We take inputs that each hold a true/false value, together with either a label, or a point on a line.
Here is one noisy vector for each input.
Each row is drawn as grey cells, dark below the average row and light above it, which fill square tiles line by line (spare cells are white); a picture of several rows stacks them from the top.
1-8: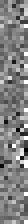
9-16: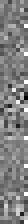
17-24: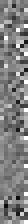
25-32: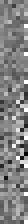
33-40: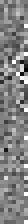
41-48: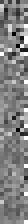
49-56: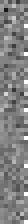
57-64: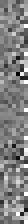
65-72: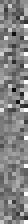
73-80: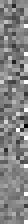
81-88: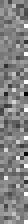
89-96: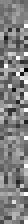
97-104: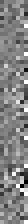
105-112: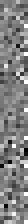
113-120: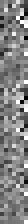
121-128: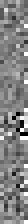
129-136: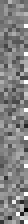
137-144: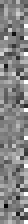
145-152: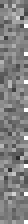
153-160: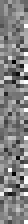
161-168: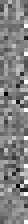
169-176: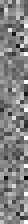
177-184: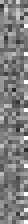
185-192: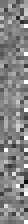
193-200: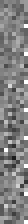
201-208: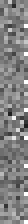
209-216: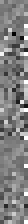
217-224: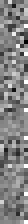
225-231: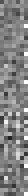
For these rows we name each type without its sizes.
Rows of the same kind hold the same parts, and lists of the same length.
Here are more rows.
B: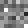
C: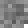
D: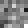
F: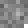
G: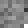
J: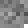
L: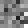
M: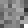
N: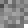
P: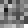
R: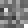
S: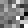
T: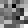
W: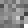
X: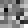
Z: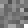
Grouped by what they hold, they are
B, C, F, J, N, P, S, W, X
D, G, L, M, R, T, Z

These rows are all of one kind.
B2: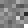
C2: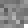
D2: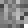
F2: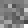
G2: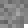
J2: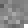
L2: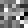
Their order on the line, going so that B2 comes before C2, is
G2, F2, D2, B2, C2, J2, L2.
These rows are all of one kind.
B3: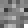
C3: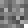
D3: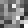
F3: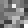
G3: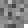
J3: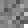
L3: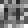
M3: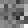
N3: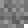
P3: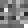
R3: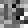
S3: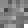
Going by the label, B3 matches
C3, J3, N3 and S3.
